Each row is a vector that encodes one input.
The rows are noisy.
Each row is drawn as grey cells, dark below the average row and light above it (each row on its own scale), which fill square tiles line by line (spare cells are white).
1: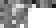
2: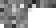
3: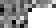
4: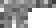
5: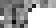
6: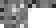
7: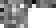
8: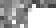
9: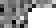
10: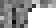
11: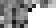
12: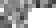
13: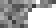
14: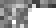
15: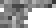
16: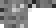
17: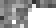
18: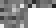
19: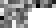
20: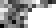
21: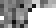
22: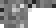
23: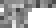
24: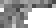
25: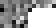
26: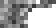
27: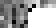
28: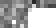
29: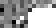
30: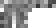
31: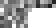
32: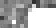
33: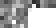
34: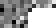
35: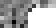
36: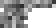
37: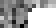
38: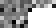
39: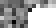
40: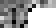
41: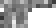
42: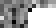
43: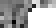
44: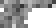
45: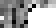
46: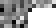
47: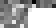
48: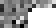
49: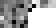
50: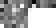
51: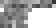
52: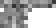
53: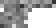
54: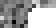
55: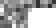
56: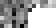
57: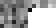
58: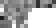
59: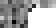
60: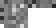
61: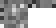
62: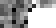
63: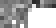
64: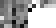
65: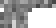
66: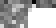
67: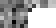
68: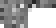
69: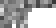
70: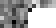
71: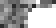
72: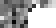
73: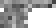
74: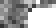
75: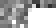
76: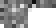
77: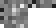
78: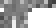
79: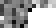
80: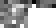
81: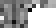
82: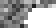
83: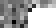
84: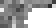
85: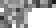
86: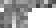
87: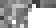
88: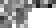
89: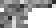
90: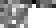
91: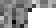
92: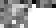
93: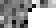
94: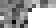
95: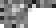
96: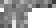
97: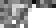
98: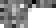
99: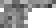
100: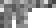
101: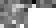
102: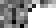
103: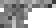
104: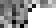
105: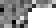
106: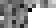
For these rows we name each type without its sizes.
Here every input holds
a point on a line.
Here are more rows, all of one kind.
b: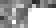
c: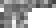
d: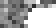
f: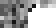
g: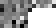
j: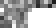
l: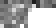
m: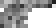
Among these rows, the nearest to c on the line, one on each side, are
j and m.
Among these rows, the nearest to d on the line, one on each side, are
f and m.
